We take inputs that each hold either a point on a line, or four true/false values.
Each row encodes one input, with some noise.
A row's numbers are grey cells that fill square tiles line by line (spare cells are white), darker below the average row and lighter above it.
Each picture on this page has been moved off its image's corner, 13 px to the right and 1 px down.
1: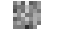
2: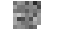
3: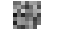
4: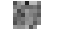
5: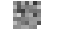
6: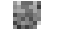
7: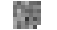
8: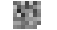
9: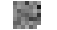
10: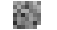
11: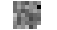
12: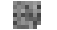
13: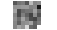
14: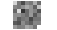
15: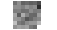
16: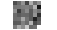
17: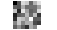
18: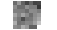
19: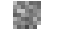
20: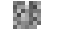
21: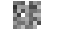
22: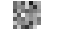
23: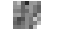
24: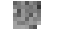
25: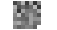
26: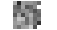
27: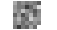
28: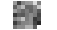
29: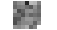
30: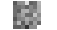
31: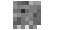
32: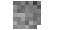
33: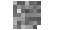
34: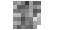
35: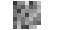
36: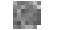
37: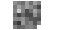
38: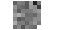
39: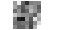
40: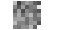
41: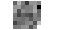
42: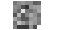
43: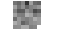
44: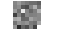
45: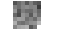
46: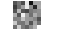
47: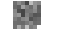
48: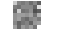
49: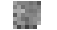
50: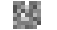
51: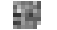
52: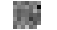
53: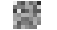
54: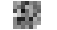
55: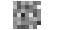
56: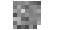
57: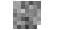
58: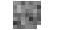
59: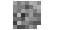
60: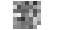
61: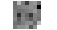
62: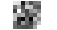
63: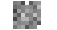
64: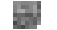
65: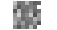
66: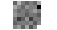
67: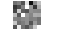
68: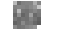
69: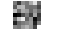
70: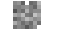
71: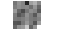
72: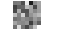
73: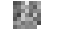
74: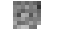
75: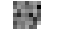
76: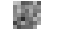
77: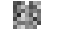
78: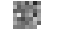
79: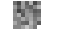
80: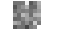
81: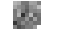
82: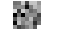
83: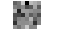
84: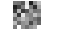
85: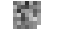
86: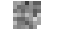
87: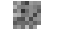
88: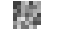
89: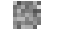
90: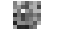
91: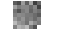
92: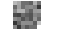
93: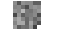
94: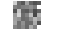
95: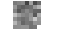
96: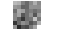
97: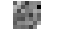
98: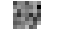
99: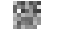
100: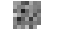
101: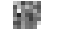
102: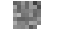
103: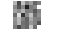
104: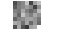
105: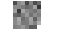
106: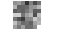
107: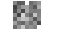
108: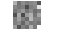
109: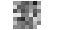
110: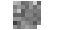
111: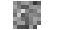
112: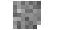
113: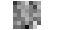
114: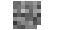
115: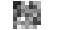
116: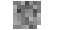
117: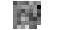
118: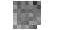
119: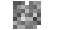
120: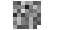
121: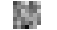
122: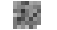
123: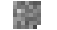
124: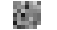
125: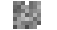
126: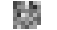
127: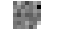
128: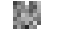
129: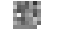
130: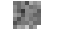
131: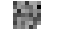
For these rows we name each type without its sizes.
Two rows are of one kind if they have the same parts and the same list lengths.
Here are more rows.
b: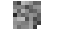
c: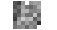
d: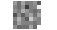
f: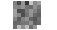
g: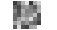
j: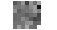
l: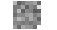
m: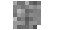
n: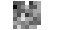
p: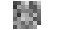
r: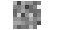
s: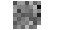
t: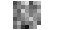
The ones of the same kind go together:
b, d, f, j, l, m, r, s
c, g, n, p, t

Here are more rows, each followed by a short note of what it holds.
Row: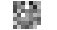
a point on a line
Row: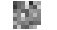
a point on a line
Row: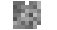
a point on a line
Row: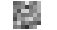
a point on a line
